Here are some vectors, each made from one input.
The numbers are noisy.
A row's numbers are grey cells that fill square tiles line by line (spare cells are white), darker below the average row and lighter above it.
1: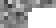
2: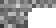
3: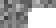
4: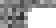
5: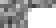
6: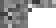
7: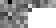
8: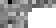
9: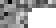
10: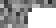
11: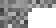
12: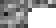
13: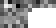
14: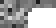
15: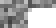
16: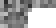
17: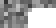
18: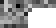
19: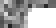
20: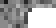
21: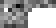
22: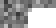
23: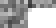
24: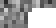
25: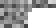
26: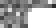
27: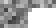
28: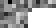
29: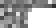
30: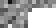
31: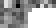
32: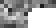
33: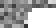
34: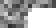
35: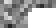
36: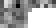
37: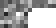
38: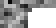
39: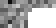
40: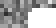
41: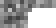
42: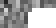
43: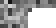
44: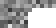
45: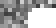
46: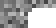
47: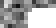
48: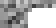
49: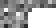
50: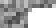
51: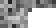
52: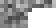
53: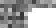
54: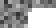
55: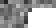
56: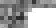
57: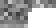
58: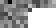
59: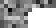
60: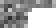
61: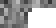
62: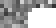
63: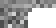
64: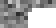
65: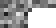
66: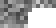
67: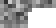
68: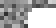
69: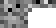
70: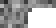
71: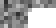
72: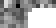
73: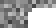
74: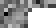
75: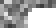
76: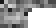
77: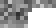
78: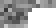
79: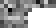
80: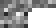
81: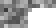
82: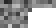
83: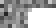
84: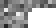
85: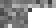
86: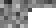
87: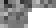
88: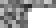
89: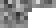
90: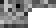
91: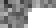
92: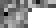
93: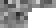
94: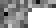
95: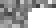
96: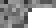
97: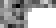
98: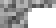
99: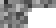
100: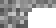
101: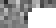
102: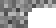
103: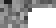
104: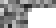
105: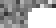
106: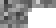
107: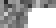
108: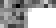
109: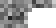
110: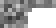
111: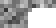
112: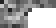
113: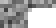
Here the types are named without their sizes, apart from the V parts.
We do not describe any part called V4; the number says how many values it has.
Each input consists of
a node of a tree, together with either a node of a tree, or a value of V4.
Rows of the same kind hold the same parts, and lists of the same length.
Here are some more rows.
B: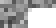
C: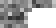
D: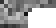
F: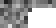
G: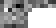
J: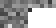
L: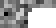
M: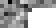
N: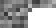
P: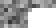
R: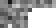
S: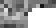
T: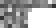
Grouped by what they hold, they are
B, C, P, T
D, F, G, J, L, M, N, R, S

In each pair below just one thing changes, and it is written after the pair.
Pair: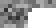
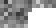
the node of the tree
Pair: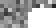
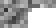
the node of the tree
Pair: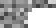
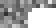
the value of V4
